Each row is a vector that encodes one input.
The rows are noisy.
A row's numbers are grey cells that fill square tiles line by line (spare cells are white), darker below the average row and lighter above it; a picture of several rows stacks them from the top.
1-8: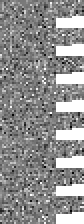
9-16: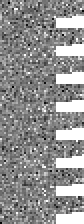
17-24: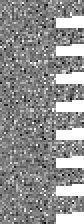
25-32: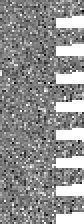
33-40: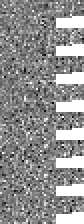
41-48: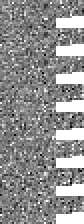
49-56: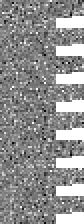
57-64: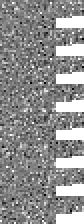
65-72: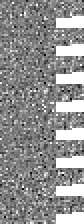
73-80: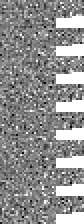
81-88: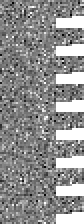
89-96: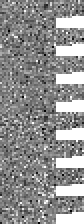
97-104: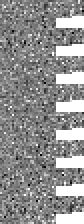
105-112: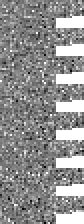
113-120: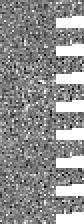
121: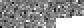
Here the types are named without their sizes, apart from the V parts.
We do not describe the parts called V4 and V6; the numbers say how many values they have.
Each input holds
either a point on a circle and a true/false value, or a fixed value, or a value of V4 and a value of V6.
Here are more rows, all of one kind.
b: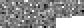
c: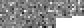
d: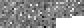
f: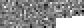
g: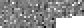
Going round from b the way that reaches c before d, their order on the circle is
b, c, f, g, d.
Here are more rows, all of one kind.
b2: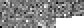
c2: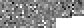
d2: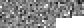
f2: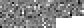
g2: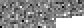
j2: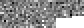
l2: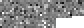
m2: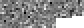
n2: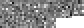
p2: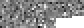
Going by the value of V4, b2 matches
d2, f2, g2 and l2.
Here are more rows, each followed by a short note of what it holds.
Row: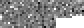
a fixed value
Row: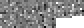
a point on a circle and a true/false value
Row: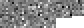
a value of V4 and a value of V6
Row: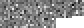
a value of V4 and a value of V6
